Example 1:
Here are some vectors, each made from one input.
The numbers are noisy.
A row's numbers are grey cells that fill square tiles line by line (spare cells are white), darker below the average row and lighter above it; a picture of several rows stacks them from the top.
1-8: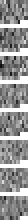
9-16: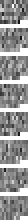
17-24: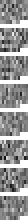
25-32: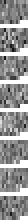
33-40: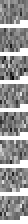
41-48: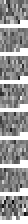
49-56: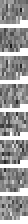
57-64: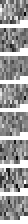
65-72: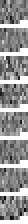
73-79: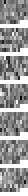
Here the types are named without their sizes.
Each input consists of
either a point on a line, or three true/false values.
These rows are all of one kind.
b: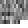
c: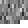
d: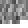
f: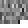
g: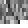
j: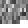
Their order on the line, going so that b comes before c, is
b, g, f, c, j, d.
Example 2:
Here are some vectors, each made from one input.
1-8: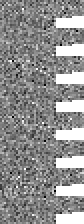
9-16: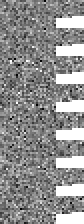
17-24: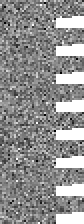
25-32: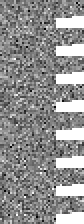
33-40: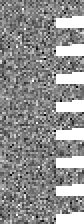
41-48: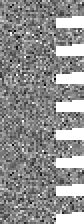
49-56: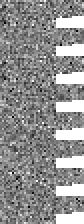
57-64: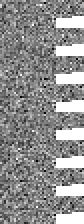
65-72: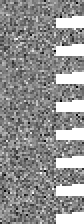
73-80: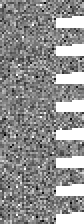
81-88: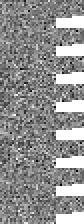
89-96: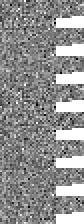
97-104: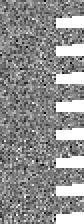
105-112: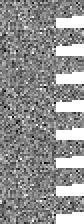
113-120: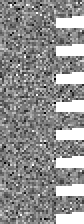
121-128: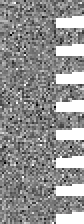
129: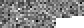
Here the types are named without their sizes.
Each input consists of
either a point on a line, or a node of a tree.
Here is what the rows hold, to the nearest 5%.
About 35% of them hold a point on a line. The rest hold a node of a tree.
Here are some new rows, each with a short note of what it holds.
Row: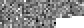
a point on a line
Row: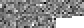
a point on a line
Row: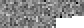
a node of a tree
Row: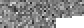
a node of a tree
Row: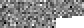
a point on a line
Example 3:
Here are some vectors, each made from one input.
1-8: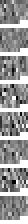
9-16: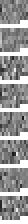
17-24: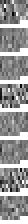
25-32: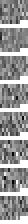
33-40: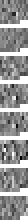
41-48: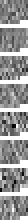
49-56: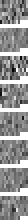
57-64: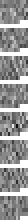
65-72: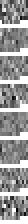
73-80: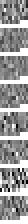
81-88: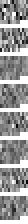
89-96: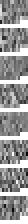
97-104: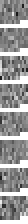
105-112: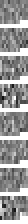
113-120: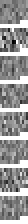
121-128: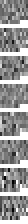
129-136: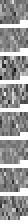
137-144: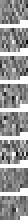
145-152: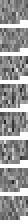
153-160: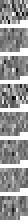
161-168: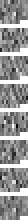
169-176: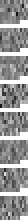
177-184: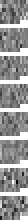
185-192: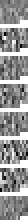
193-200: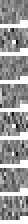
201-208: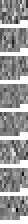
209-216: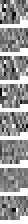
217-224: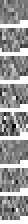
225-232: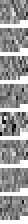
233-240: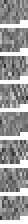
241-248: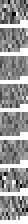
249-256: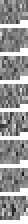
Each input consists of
a point on an 11-point circle and a true/false value.
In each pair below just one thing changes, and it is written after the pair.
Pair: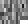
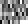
the place on the 11-point circle
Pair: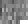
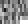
the place on the 11-point circle
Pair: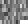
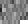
the place on the 11-point circle
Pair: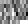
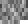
the true/false value
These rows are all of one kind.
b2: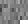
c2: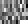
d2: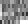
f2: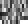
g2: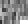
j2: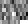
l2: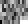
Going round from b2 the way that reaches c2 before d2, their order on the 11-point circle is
b2, f2, l2, c2, d2, g2, j2.
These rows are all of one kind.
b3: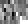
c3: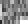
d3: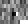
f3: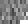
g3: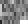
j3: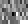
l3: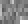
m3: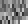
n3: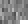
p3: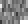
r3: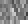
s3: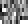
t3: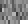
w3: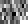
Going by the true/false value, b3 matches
r3, s3 and t3.
